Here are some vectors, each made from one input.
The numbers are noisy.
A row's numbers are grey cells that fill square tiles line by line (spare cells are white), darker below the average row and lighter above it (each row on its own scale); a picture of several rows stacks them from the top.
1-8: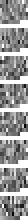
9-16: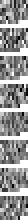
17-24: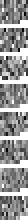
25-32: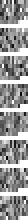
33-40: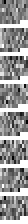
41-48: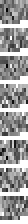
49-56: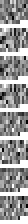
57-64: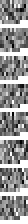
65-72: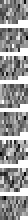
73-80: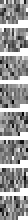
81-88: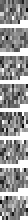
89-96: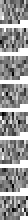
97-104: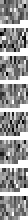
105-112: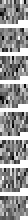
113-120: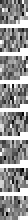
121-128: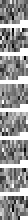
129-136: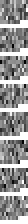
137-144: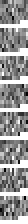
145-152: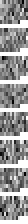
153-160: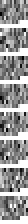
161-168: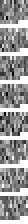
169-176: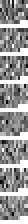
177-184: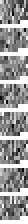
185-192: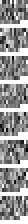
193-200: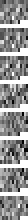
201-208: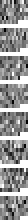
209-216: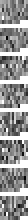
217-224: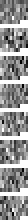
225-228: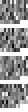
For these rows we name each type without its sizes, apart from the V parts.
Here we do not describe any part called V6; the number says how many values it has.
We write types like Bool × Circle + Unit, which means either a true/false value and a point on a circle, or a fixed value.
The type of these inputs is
List(Bool × V6 + Line).
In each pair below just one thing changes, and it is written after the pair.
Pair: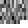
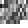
the true/false value in item 1 of the list
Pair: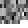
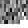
the value of V6 in item 2 of the list
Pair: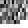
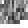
the true/false value in item 1 of the list
